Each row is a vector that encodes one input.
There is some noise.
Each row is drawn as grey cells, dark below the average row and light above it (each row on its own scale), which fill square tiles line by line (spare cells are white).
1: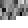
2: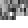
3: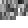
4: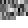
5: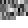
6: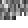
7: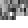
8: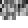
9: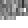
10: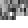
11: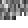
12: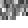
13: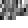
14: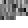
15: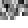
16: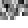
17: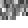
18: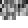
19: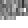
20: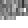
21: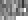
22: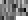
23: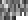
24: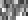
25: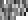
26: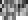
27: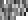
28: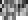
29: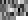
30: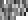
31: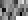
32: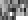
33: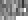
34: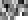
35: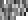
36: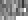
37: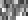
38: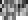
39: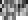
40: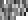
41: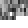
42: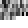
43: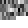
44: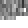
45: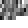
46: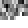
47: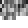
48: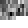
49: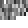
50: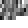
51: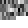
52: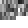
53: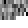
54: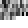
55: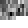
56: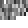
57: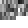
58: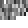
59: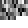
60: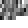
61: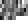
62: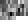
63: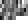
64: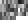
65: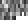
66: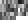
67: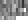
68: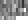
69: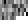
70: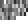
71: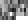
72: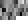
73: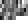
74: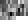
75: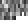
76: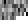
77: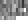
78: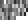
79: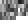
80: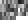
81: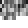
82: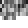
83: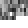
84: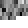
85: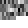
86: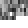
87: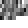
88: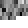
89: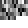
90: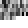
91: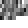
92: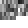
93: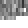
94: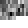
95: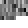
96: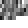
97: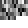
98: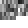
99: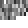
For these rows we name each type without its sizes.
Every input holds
four true/false values.
